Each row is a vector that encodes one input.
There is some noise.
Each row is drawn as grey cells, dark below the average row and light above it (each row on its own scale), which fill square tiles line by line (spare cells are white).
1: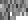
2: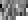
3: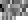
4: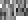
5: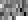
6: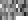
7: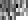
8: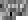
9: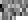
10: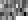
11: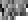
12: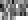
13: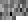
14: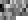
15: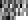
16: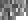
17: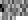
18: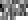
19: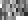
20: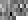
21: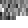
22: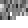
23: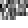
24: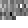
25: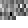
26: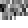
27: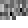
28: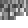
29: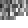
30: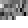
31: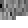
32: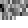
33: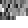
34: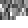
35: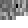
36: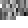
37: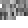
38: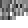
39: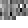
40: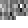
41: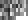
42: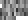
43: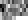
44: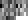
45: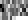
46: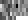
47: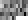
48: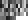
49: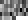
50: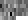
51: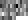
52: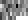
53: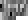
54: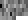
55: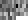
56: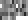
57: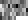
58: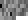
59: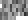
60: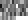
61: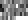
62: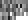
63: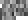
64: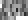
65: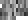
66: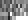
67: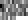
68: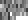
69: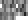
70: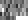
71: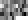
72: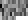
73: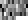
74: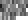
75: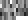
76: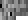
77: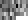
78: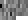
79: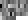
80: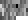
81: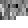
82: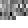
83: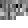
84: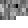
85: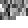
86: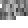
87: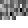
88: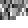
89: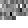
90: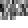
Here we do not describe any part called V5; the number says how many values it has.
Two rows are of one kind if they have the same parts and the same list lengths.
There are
2 kinds of row.
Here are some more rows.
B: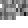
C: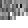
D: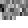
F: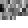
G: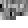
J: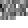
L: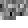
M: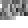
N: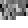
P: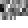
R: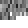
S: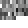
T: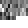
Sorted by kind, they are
B, D, F, G, J, L, M, N, P, S
C, R, T

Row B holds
a point on a 6-point line and a true/false value.
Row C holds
a true/false value and a value of V5.
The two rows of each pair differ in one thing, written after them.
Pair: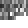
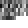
the value of V5
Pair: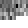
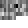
the value of V5
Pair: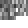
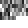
the true/false value
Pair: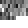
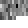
the value of V5
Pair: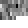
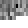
the true/false value
